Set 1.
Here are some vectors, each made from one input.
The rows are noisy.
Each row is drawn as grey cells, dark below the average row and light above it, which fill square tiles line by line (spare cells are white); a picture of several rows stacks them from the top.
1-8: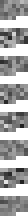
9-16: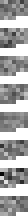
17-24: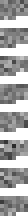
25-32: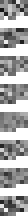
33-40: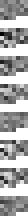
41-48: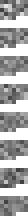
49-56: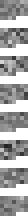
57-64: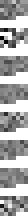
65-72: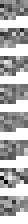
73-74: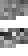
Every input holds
three true/false values.
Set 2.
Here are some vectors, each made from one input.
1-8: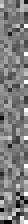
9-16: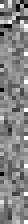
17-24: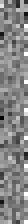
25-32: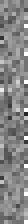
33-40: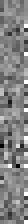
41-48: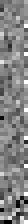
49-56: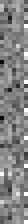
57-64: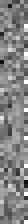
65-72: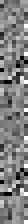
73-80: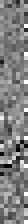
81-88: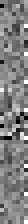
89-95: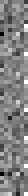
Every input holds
either a point on a 16-point circle, or a fixed value.
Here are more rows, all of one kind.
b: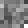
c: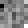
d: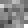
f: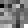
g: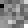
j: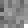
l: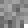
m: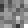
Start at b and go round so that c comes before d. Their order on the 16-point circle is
b, f, g, c, m, j, l, d.
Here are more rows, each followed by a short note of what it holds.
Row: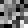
a fixed value
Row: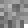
a point on a 16-point circle
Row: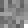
a point on a 16-point circle
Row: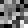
a fixed value
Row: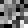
a fixed value
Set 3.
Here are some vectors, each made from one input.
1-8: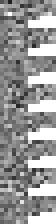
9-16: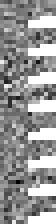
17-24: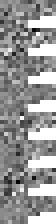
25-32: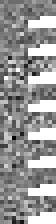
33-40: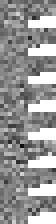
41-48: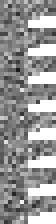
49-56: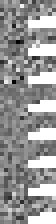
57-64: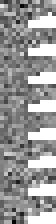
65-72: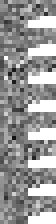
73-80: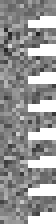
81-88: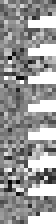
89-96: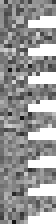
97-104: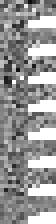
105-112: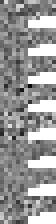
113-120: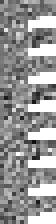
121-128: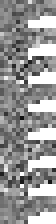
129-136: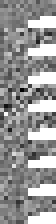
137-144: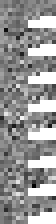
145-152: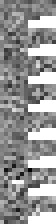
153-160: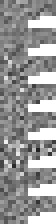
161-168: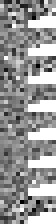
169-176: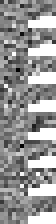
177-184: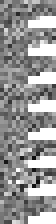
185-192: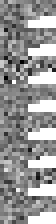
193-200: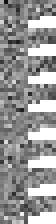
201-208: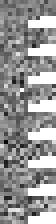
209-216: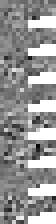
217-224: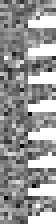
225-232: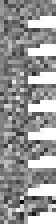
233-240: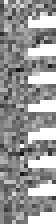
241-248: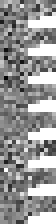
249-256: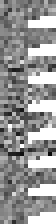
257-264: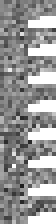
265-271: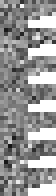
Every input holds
a point on a 12-point line.
